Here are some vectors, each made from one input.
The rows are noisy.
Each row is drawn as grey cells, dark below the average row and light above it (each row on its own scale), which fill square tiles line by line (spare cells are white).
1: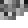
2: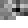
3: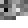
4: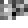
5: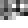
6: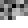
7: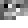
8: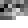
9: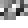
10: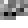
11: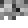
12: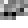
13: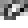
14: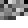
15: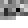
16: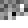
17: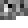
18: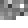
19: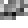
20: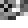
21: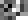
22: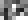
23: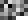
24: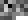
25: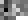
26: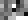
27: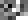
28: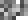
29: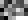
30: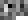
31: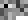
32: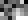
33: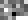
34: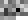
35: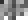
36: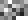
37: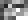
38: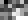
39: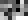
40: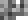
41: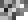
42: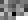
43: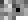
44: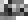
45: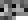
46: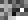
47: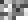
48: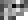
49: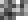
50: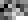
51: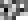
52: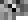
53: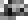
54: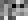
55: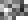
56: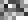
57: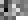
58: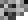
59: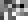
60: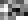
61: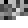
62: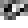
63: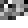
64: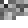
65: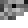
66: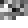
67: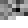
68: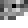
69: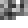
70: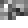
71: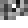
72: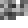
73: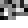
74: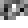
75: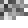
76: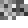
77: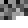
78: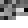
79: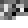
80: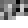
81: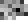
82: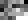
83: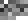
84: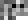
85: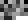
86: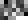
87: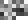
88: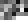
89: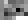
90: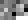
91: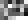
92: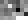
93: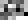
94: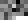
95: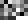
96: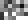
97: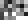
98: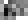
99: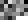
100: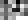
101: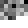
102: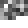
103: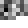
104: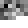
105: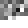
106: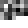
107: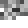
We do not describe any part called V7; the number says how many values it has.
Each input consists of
a value of V7, together with either a fixed value, or one of 5 labels and a true/false value.
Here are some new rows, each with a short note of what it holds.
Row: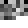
a value of V7
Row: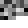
a value of V7
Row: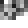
one of 5 labels, a true/false value and a value of V7
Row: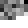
a value of V7
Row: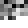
a value of V7
